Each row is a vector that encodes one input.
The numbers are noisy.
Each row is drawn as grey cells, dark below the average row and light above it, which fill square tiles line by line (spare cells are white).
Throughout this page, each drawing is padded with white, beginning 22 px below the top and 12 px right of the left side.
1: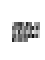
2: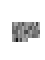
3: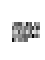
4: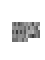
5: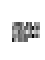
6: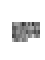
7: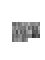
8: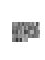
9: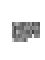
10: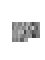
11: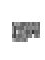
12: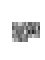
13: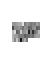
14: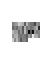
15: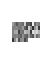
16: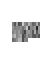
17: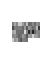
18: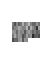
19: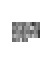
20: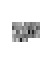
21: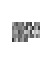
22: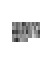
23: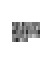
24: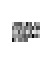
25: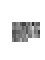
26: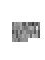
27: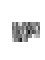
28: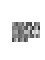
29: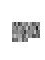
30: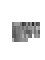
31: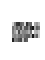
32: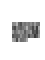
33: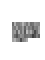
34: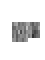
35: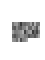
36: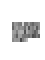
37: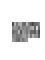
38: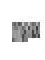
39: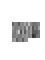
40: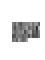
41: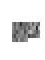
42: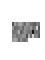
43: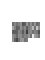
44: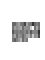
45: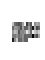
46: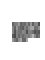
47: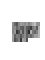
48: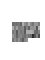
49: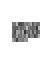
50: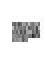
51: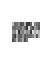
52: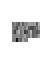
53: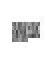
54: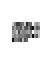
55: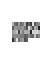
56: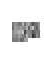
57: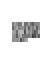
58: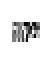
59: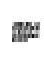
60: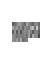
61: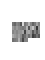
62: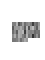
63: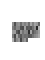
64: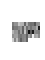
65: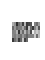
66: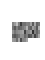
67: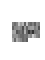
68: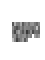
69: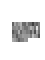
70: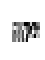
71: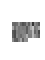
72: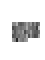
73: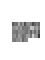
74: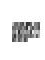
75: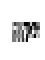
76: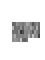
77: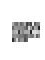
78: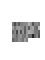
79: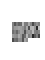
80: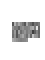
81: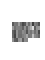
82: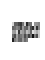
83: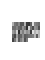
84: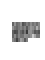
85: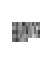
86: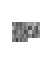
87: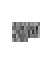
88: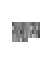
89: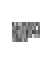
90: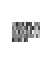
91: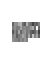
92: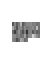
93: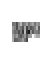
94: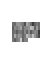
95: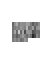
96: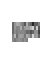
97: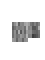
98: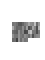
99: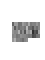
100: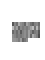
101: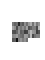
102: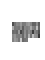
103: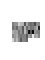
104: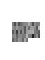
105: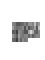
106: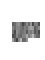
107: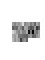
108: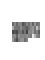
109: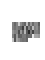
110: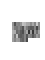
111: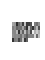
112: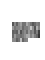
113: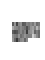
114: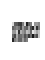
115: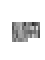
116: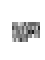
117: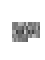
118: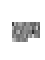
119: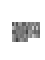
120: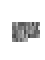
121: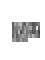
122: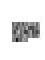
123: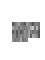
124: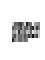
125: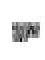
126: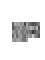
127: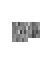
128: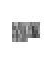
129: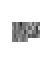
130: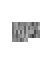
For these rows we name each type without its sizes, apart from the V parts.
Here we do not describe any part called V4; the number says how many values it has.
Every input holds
a list of items, each a true/false value and a value of V4.
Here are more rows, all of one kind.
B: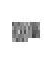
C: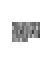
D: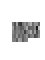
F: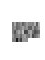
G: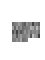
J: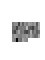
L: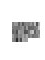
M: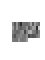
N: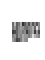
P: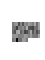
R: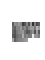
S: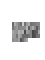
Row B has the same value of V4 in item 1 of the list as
C and G.
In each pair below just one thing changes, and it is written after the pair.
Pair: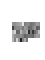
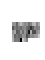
the value of V4 in item 1 of the list
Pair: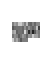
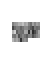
the true/false value in item 1 of the list
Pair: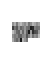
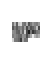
the true/false value in item 1 of the list
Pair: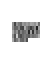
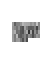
the value of V4 in item 1 of the list
